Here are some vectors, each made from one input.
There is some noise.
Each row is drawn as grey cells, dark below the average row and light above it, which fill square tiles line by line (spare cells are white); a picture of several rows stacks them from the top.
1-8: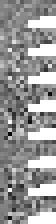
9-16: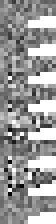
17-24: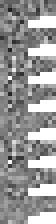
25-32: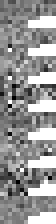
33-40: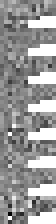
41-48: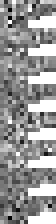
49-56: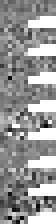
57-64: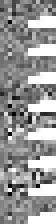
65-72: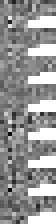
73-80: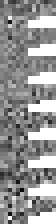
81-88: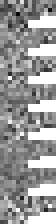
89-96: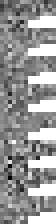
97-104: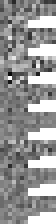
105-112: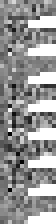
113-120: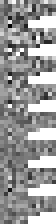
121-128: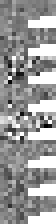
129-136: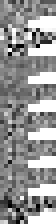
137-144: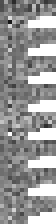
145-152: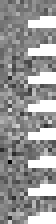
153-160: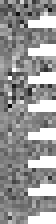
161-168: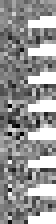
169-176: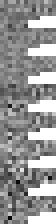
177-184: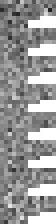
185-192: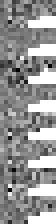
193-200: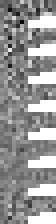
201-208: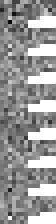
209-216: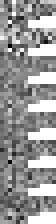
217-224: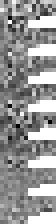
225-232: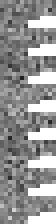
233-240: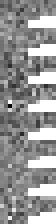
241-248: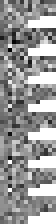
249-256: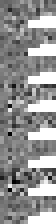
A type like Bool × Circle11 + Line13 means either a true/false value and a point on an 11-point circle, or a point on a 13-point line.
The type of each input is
(Bool × Bool × Bool + Unit) × Line10 + Line9 × Line11.
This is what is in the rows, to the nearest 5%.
About 35% of them hold a point on a 9-point line and a point on an 11-point line. The rest hold a point on a 10-point line, together with either a fixed value, or three true/false values.
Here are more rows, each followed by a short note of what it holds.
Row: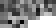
a point on a 10-point line and three true/false values
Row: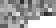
a point on a 10-point line
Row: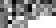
a point on a 9-point line and a point on an 11-point line
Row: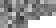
a point on a 10-point line
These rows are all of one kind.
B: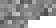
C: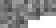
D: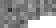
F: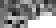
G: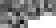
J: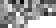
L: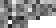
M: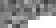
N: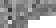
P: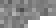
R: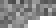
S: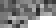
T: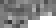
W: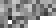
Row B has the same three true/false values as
C, R and S.
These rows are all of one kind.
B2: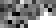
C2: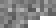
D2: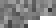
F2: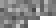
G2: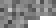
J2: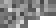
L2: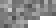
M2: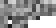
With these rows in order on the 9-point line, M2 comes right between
D2 and G2.
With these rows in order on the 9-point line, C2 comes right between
F2 and G2.
